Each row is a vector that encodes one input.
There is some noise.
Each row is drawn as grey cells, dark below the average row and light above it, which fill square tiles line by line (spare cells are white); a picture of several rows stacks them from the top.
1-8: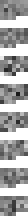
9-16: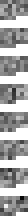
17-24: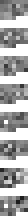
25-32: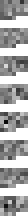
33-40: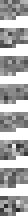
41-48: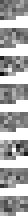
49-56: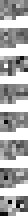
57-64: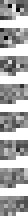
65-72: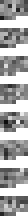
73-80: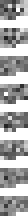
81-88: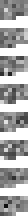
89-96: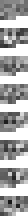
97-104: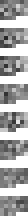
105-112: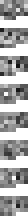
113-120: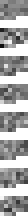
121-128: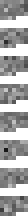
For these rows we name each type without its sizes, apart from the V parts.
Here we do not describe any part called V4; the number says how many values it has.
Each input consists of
a label, together with either four true/false values, or a value of V4.
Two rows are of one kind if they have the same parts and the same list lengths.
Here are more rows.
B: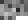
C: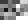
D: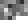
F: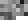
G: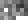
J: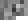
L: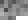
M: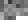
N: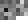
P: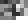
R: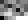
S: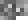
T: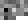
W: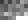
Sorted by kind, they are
B, C, G, L, M, N, R, T, W
D, F, J, P, S

